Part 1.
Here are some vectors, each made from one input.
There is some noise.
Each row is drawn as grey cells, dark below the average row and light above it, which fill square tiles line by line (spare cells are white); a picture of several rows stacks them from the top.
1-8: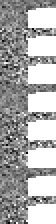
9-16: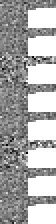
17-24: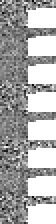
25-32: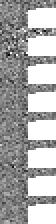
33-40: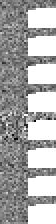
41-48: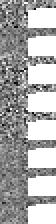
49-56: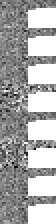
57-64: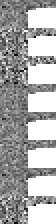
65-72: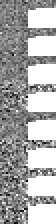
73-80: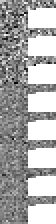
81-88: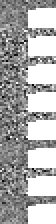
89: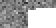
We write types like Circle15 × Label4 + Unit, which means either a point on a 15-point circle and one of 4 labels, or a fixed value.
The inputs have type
Line6 + Line9.
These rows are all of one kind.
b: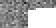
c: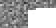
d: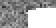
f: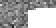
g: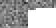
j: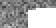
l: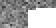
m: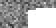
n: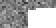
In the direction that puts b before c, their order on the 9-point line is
d, j, l, n, g, b, c, f, m.
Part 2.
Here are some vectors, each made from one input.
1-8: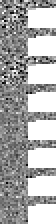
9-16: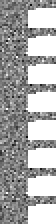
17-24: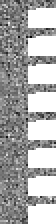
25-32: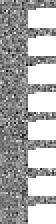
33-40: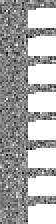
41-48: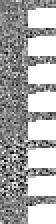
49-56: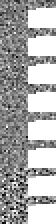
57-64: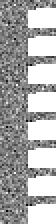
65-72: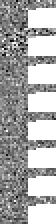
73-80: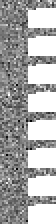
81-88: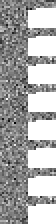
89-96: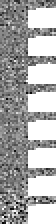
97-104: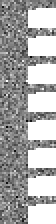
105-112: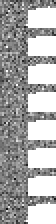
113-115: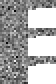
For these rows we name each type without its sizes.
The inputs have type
List(Line).
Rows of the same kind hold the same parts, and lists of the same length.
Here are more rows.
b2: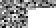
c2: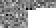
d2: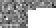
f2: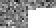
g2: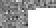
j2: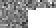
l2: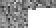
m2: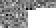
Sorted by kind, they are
b2
c2, d2, g2, j2, l2, m2
f2

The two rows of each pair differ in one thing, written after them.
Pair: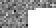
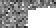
the place on the line in item 1 of the list
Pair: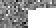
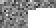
the place on the line in item 1 of the list
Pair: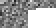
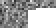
the place on the line in item 2 of the list
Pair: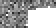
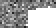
the place on the line in item 2 of the list
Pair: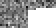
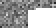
the place on the line in item 1 of the list
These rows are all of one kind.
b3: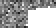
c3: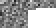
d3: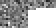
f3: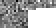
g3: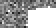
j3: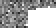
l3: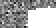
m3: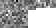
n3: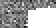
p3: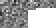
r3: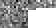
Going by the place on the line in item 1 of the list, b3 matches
g3, j3, l3 and n3.
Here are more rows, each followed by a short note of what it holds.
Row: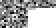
the empty list
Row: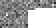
a list of two items
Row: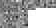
a list of one item
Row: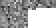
a list of one item
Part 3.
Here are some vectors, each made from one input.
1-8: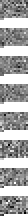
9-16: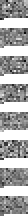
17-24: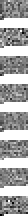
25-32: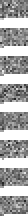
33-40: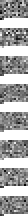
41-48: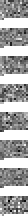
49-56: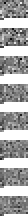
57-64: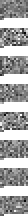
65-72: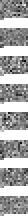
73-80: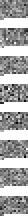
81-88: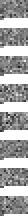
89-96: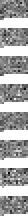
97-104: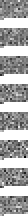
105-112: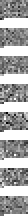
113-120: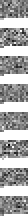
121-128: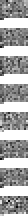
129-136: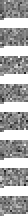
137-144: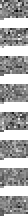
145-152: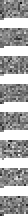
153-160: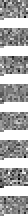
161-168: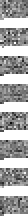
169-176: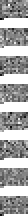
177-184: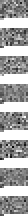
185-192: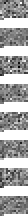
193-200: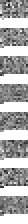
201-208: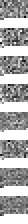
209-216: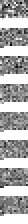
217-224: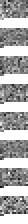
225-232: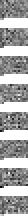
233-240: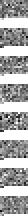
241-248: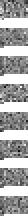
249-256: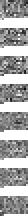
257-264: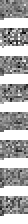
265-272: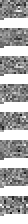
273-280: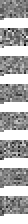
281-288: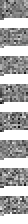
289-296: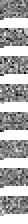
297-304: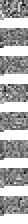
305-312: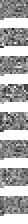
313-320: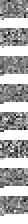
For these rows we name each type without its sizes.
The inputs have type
Circle × (Tree + Unit).
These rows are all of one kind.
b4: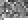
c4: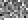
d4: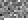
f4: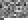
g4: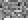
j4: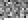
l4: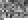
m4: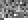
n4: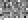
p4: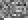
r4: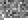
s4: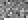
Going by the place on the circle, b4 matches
l4, m4 and r4.
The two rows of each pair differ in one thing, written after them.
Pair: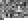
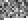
the node of the tree
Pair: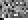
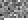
the place on the circle
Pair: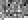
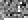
the node of the tree
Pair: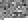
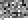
the place on the circle
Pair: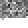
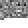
the node of the tree
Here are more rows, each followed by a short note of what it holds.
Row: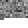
a point on a circle
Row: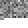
a point on a circle and a node of a tree
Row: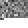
a point on a circle and a node of a tree
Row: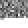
a point on a circle
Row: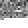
a point on a circle and a node of a tree
